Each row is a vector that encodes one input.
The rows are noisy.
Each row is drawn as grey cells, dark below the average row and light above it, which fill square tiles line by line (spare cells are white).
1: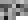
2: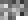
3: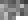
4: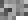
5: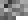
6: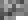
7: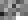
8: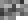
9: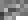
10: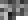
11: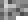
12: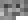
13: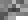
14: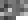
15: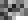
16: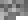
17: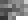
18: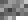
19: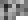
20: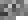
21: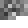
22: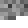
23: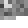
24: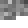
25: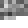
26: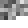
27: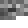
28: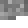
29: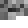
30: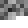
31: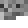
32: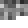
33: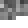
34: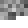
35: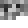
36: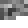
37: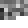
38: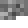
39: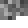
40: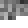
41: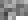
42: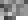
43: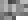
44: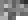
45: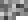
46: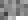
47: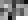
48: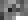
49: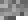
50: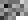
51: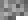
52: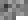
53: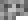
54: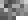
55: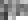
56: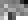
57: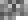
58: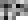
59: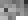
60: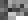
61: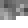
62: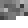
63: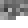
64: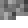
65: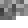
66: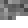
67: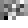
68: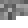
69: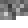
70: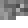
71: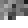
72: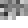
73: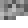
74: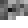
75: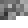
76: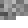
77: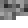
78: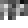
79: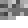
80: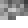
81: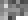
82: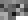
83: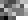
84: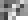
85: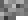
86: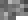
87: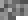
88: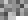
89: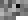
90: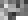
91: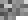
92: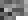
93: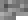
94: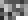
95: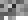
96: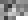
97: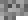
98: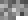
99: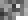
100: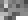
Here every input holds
a node of a 7-node tree, together with either a point on a 5-point line, or a node of a 7-node tree.
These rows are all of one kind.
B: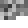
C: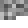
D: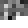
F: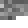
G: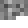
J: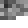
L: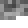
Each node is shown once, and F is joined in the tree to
G and J.
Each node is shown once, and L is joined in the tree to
D and G.
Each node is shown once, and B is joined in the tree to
C and G.
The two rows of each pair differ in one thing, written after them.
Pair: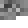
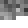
the node of the tree
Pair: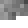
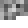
the node of the tree
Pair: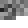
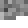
the node of the tree
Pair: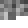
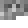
the node of the tree
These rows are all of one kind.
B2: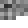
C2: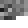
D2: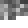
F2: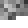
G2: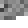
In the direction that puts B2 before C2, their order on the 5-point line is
D2, B2, G2, F2, C2.
